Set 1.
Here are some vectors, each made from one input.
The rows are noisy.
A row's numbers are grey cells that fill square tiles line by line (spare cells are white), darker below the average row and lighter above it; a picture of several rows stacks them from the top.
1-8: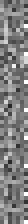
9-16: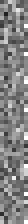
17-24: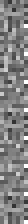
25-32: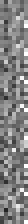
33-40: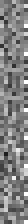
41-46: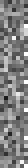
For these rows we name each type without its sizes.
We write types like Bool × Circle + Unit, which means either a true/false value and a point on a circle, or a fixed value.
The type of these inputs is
Label.
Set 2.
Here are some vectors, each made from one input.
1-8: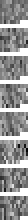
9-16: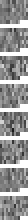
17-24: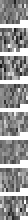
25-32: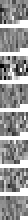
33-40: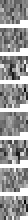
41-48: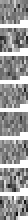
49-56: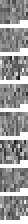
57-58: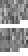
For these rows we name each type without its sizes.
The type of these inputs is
Tree.
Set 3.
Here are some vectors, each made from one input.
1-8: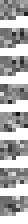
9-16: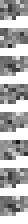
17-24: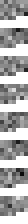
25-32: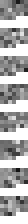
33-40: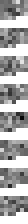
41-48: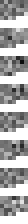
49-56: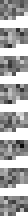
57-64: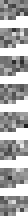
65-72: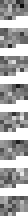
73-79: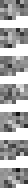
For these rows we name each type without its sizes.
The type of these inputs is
Bool × Bool × Bool × Bool.
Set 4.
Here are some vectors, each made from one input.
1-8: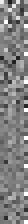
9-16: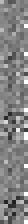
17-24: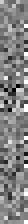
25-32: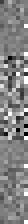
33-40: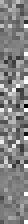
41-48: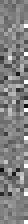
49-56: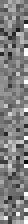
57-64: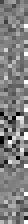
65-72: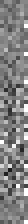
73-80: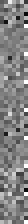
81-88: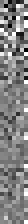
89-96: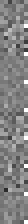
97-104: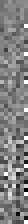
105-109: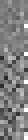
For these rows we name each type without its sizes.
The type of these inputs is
Circle + Unit.
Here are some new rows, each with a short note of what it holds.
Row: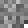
a point on a circle
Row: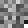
a point on a circle
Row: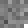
a point on a circle
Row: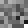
a fixed value
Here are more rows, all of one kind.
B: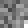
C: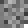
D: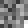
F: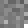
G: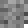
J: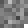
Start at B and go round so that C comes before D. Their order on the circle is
B, G, C, F, J, D.
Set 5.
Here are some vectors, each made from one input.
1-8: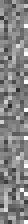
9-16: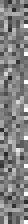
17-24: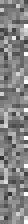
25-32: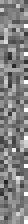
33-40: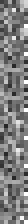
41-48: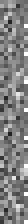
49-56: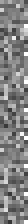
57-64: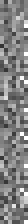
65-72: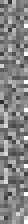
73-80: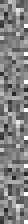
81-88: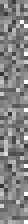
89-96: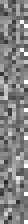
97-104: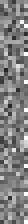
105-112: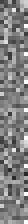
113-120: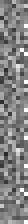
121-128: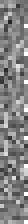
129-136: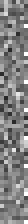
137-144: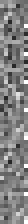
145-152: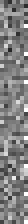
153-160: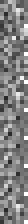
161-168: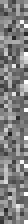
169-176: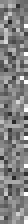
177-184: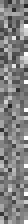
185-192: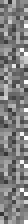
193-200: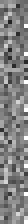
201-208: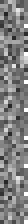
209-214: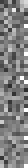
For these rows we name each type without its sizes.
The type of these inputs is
Label.
